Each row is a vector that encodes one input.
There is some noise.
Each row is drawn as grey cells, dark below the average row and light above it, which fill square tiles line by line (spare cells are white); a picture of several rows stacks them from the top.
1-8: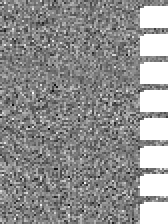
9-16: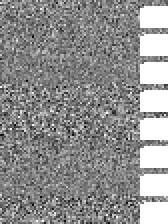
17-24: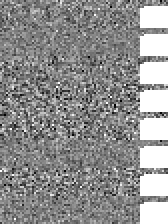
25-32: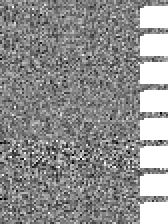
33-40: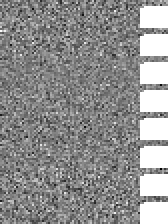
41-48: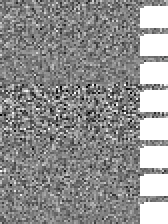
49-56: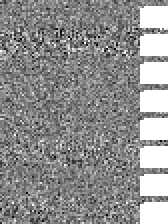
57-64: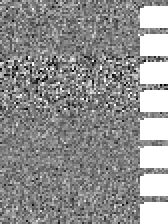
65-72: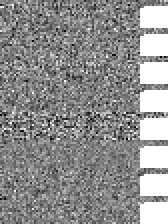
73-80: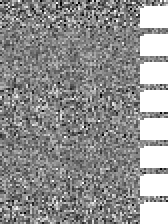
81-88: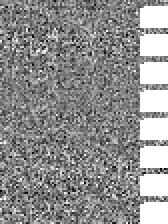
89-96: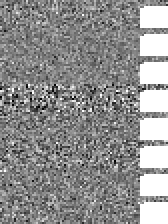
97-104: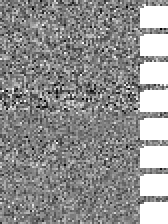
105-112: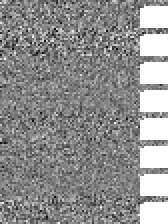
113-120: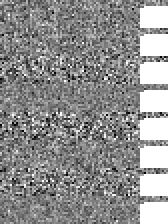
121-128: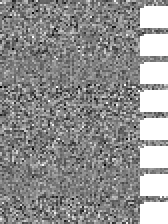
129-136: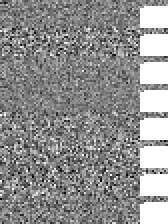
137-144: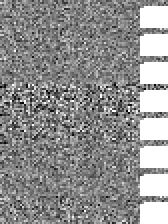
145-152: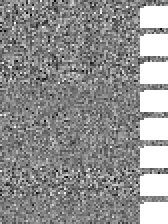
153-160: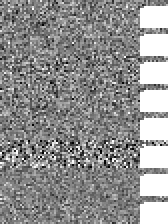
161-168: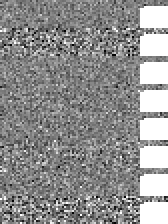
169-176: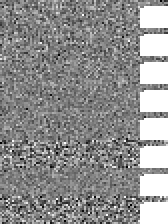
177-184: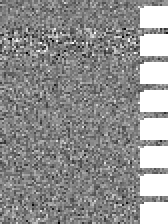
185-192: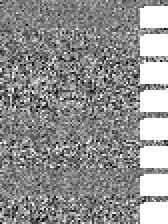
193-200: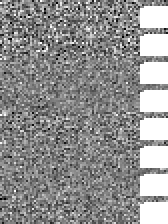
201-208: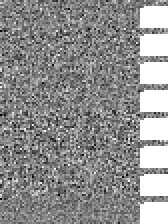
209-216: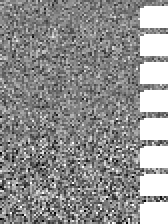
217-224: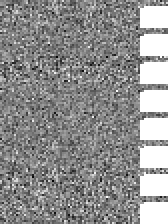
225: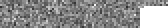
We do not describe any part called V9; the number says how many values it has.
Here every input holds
either three true/false values and a value of V9, or a list of up to three points on a 5-point line.
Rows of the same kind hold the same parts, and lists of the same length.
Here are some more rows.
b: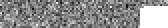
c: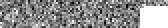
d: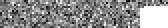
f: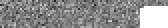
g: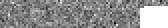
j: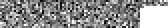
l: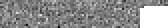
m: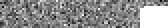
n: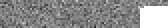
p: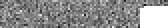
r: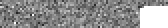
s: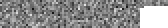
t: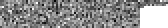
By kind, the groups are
b, c
d, g
f, j, r, t
l, p, s
m, n

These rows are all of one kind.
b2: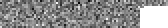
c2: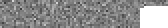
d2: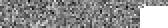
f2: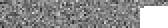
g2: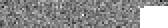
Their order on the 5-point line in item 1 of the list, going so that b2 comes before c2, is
b2, c2, g2, d2, f2.
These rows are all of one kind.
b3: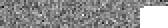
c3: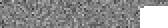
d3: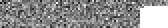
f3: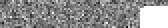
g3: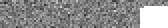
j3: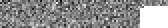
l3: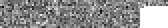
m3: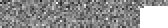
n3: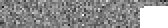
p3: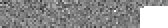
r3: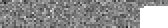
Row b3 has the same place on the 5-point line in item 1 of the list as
c3, n3 and r3.
